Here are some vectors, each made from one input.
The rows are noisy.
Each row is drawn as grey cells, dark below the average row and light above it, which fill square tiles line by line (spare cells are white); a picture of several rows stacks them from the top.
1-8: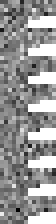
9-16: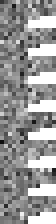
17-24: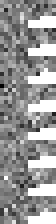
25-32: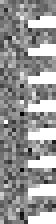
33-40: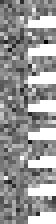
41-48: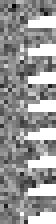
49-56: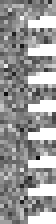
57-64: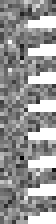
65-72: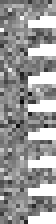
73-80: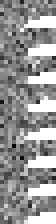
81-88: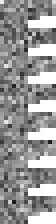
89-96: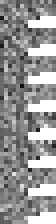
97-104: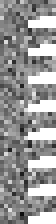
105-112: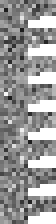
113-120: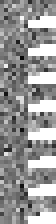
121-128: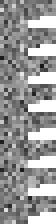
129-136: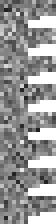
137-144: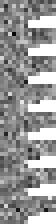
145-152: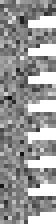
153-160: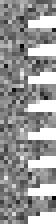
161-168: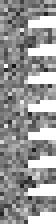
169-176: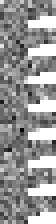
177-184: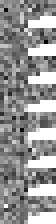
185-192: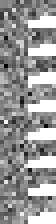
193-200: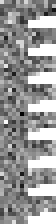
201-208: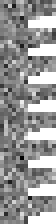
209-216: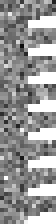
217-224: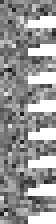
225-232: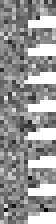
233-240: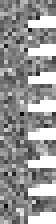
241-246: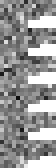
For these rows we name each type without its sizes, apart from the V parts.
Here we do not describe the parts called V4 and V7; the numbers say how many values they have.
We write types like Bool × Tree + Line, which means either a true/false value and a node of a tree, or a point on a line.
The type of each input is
(Line + V7) × Tree × V4.
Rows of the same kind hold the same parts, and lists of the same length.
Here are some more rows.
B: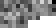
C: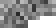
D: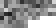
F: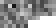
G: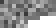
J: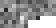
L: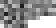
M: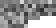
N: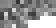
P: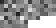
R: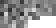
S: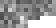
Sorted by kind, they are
B, G, L, M, P, R
C, D, F, J, N, S

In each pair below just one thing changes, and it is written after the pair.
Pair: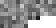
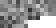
the value of V4
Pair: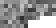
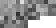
the value of V4
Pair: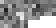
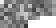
the node of the tree
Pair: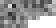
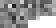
the value of V4
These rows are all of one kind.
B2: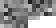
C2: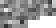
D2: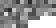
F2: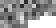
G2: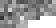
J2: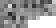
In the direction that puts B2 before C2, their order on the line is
B2, C2, D2, J2, F2, G2.
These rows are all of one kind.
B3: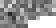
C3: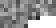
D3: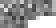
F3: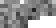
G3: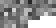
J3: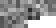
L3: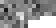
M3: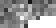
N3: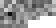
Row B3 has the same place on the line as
L3 and N3.
